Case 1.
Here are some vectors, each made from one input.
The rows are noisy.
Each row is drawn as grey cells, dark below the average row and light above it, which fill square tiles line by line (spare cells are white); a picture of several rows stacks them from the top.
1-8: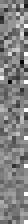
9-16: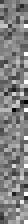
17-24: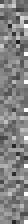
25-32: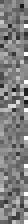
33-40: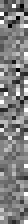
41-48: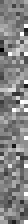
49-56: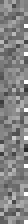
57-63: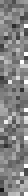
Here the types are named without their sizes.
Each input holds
a point on a line.
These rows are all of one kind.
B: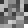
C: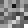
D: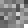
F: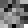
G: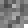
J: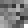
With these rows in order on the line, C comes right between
B and J.
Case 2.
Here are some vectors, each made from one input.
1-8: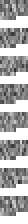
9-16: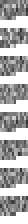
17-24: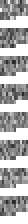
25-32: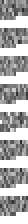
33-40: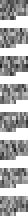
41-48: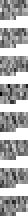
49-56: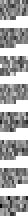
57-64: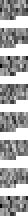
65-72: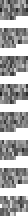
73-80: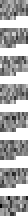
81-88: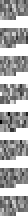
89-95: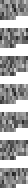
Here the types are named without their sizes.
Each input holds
four true/false values.
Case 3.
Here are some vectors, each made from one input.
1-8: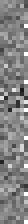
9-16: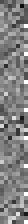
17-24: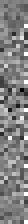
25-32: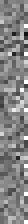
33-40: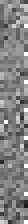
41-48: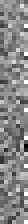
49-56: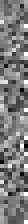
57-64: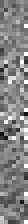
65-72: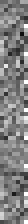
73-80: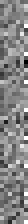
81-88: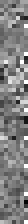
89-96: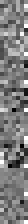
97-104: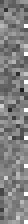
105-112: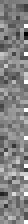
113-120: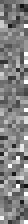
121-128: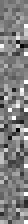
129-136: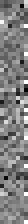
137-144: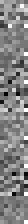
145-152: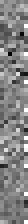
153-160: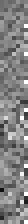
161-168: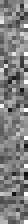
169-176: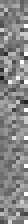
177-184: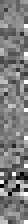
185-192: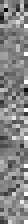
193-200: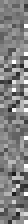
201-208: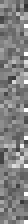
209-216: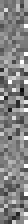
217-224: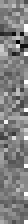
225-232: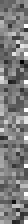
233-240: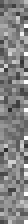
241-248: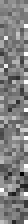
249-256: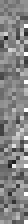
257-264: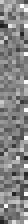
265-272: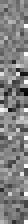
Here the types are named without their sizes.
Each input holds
a point on a line.
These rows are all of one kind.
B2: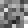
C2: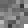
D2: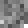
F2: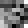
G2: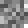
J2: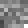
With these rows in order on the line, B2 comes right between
F2 and J2.
